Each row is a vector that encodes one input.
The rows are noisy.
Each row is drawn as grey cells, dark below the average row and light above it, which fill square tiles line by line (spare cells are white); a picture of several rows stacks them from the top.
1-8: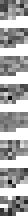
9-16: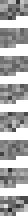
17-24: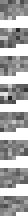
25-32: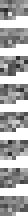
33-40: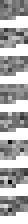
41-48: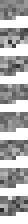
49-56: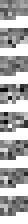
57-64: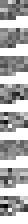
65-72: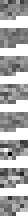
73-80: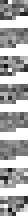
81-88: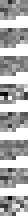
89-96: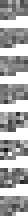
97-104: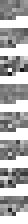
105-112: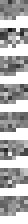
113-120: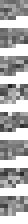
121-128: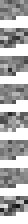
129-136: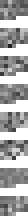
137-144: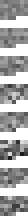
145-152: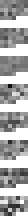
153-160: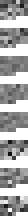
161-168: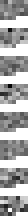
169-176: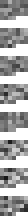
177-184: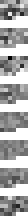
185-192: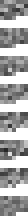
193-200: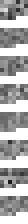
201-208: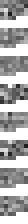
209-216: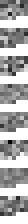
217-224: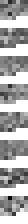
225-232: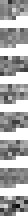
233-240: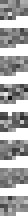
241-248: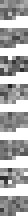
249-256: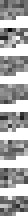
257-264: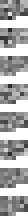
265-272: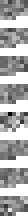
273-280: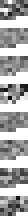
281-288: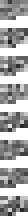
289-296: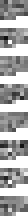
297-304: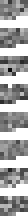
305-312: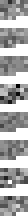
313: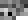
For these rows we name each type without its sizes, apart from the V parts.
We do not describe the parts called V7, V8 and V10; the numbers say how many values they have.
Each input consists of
a point on each of two lines and a node of a tree, together with either a true/false value, a value of V7 and a value of V8, or a value of V10.
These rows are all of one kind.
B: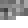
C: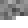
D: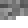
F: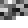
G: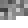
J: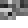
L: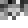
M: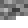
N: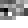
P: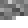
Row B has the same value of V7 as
F, G, M and N.
